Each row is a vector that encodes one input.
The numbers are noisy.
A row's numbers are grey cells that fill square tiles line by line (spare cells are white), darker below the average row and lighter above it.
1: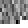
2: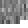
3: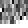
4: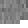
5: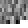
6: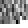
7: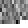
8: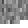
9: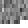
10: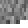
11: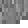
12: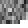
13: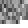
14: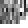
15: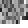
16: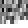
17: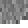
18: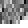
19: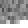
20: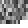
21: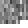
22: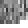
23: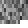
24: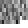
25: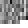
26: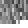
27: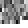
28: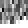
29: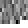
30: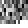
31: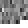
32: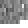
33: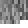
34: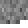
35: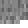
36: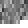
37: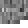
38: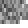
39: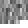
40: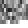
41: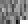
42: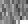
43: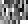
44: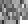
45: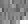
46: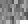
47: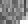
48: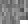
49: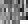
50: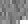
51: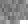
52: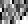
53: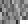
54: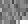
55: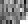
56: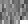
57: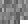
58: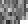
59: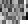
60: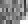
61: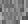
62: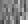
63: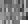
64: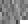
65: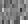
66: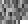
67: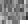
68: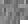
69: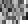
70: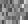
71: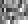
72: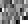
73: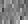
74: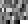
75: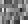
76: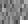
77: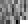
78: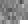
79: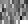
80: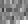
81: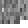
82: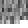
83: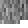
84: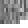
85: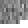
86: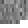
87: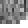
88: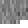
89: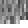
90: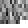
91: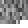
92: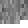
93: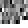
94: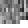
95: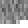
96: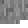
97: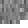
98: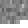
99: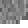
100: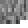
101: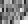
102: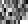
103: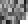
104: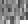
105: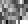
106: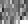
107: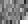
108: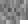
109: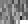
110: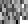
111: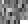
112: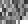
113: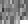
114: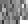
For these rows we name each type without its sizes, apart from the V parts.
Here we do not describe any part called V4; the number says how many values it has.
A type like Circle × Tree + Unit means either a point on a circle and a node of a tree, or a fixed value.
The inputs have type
List(Label × V4 + Line).
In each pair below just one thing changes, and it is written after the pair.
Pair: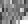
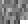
the value of V4 in item 2 of the list
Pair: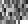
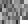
the label in item 1 of the list
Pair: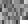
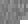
the label in item 1 of the list
